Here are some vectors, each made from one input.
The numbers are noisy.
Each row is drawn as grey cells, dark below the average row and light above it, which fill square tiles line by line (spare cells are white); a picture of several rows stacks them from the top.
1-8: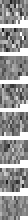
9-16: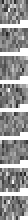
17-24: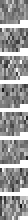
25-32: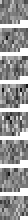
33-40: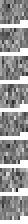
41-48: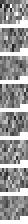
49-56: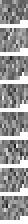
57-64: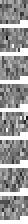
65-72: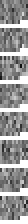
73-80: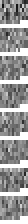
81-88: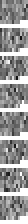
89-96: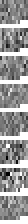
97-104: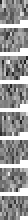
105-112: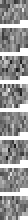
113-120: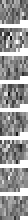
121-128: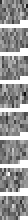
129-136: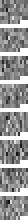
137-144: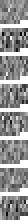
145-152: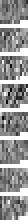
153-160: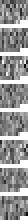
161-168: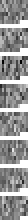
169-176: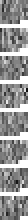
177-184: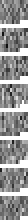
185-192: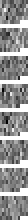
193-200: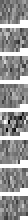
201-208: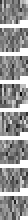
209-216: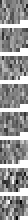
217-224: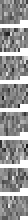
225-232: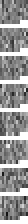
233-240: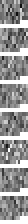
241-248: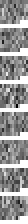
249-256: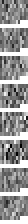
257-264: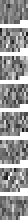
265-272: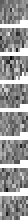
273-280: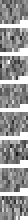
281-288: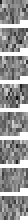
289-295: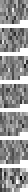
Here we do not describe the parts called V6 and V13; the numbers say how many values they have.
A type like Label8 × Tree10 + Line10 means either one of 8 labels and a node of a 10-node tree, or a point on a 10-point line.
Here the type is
Line7 + (Line8 + V6) × V13.
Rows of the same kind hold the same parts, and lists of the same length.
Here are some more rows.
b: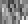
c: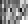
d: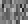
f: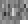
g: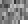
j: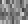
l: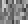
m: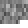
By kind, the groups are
b, c, f, m
d, g
j, l

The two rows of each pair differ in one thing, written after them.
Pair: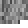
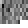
the value of V13
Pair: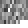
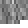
the value of V13
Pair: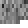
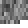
the value of V13
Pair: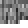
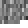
the value of V13
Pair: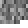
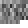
the value of V6
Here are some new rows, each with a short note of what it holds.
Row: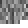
a point on a 7-point line
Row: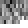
a point on an 8-point line and a value of V13
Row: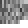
a point on an 8-point line and a value of V13
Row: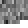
a value of V6 and a value of V13
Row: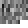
a value of V6 and a value of V13
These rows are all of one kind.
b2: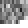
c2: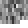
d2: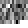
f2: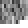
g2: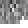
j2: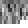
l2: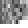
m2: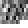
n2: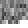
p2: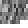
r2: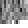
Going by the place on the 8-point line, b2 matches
d2, f2, l2 and r2.
